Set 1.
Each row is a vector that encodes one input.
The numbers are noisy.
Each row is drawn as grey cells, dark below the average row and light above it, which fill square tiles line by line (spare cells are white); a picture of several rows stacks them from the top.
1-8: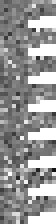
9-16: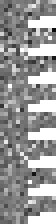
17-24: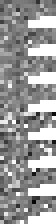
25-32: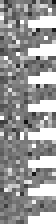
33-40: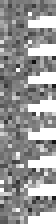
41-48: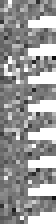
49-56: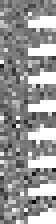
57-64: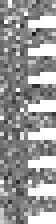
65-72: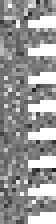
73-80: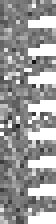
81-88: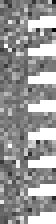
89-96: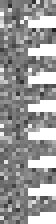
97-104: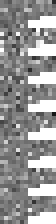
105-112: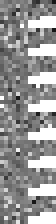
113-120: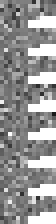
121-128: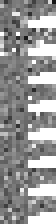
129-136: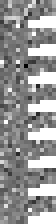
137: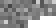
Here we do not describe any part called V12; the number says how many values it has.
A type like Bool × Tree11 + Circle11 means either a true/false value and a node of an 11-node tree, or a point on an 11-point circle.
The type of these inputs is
Bool × Bool × Bool × Bool + Label9 × V12.
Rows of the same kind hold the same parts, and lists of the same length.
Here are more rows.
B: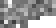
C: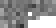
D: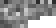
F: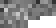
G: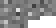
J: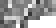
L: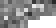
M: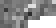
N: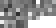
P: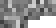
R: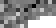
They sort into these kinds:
B, C, G, J, M, N, P
D, F, L, R

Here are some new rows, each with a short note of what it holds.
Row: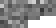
one of 9 labels and a value of V12
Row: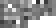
four true/false values
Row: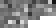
one of 9 labels and a value of V12
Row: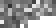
one of 9 labels and a value of V12
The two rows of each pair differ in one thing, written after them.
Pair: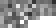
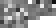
the value of V12
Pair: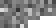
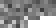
the value of V12
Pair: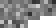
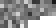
the value of V12
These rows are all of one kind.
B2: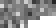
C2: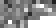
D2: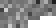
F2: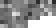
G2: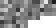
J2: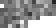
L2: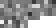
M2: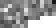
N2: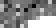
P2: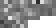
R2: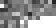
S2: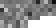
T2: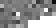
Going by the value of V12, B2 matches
J2 and R2.
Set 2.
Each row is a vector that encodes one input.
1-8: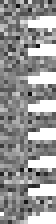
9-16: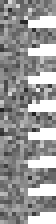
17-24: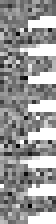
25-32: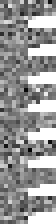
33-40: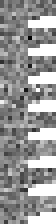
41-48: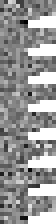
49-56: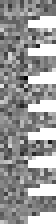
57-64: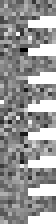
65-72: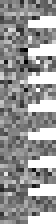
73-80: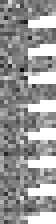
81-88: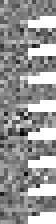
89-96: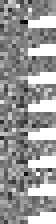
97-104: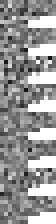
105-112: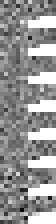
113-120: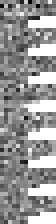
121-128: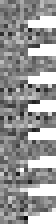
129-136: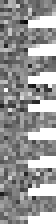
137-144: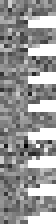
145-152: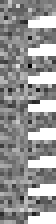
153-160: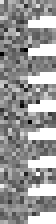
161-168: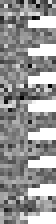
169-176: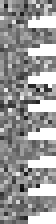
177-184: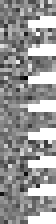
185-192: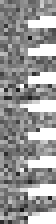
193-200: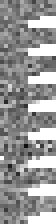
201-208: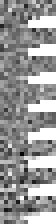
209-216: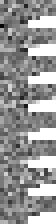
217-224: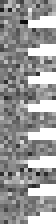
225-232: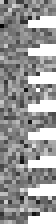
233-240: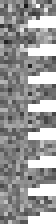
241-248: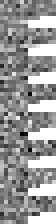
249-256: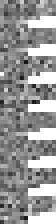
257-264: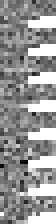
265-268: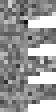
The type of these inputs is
Bool × Label9 + Line15.
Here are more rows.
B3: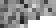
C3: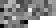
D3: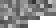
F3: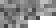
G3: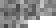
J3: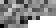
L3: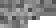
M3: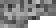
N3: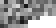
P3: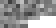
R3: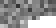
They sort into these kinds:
B3, C3, J3, N3
D3, F3, G3, L3, M3, P3, R3

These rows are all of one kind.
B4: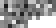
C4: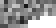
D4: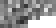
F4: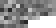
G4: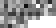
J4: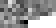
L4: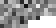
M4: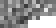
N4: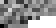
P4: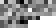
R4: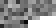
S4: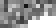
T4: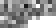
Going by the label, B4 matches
J4 and P4.
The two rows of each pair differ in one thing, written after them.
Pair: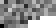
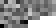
the true/false value
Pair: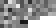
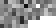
the true/false value
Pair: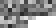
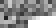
the label
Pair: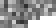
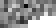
the label
